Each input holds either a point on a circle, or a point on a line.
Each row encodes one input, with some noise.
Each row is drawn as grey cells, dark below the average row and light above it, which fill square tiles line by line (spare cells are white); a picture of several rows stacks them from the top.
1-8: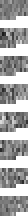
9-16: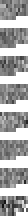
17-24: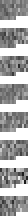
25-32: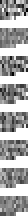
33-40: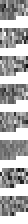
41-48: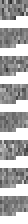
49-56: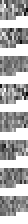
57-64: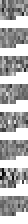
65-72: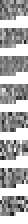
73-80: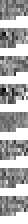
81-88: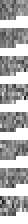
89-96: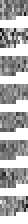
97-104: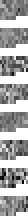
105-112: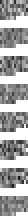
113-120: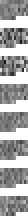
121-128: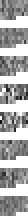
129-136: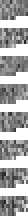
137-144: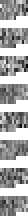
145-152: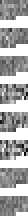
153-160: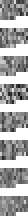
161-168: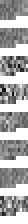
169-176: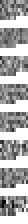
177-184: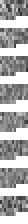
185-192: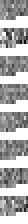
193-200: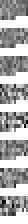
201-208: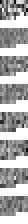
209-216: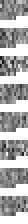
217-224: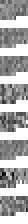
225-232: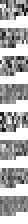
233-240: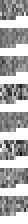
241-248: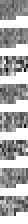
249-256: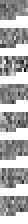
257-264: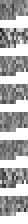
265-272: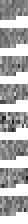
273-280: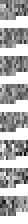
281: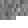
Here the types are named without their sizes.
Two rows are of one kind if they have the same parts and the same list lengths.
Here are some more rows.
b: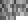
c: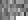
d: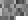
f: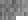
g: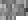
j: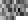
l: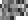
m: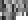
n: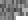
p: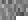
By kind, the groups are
b, c, f, n
d, g, j, l, m, p

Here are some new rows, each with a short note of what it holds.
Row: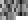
a point on a line
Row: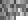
a point on a line
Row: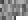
a point on a circle
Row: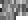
a point on a circle
